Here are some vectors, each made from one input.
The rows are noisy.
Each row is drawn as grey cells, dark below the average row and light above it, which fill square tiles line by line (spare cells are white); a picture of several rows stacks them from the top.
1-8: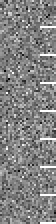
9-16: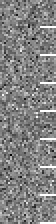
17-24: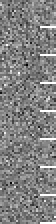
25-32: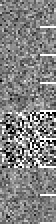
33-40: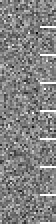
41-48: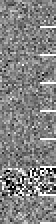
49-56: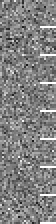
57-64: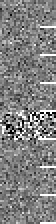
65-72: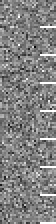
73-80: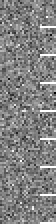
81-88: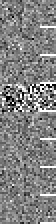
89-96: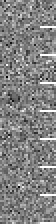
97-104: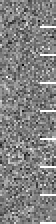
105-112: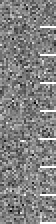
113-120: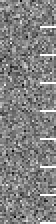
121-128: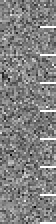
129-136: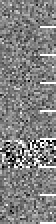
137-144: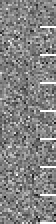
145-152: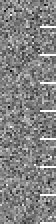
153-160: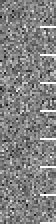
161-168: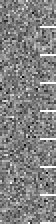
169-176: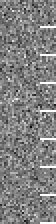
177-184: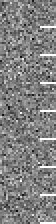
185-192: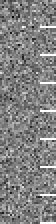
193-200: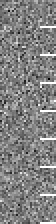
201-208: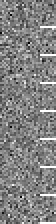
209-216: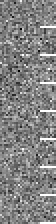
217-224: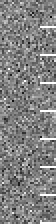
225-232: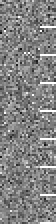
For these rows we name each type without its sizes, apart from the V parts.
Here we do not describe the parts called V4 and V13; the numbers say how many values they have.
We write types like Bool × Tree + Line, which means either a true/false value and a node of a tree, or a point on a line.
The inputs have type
(Bool × Circle + V13) × V4 + Unit.
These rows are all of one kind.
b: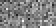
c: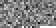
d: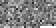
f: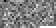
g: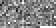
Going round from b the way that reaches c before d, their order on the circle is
b, g, c, d, f.
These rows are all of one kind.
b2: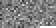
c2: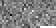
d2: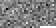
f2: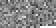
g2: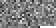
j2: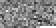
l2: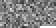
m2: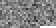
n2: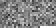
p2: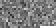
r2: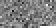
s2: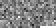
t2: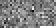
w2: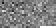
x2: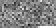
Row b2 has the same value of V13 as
f2, m2, n2 and x2.
